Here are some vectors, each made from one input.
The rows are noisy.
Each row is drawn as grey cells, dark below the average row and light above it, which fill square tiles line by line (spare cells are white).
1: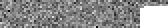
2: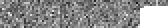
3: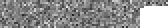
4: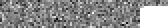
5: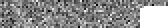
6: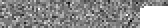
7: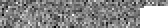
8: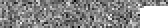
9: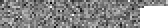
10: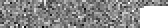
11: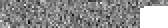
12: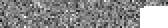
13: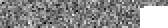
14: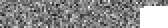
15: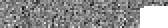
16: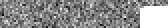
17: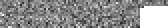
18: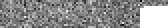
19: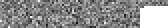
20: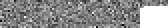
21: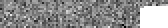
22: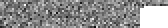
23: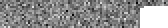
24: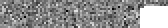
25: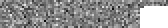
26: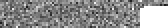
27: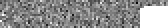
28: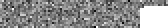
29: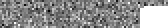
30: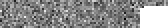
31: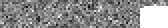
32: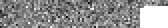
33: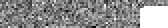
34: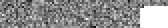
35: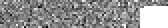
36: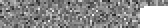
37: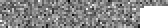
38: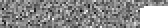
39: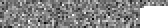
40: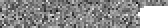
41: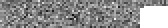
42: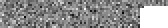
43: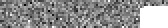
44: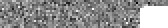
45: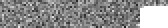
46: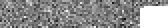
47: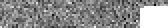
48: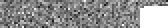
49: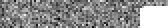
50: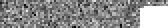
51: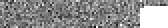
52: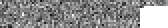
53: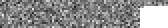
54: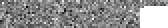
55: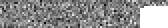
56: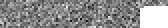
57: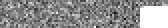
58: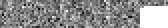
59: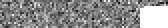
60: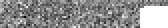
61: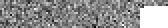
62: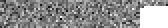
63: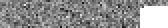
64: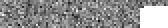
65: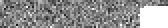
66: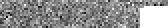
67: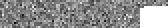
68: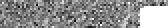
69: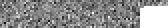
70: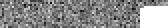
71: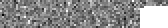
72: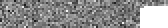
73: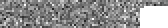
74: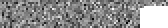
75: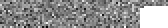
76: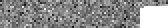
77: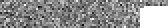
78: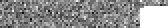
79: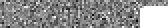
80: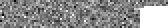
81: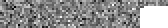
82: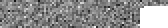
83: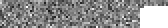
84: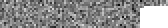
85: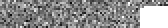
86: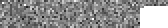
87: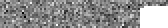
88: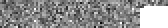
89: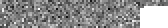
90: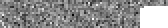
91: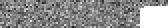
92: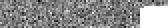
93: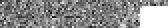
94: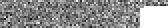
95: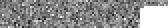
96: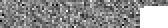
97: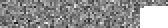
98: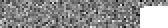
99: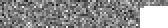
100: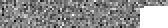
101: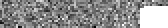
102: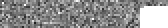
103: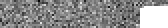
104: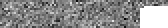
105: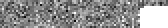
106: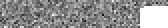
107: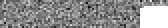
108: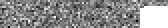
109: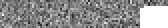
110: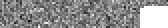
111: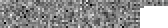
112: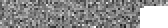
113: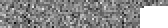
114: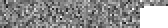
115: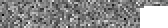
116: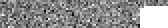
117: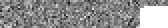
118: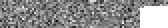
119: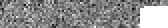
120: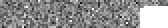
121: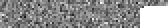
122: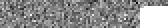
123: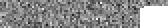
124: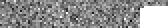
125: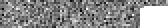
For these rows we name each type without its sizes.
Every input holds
a node of a tree, together with either a label, or a point on a line.
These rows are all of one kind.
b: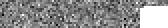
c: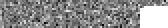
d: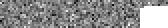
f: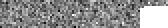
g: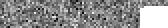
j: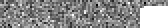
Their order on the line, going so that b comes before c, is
g, d, b, f, j, c.
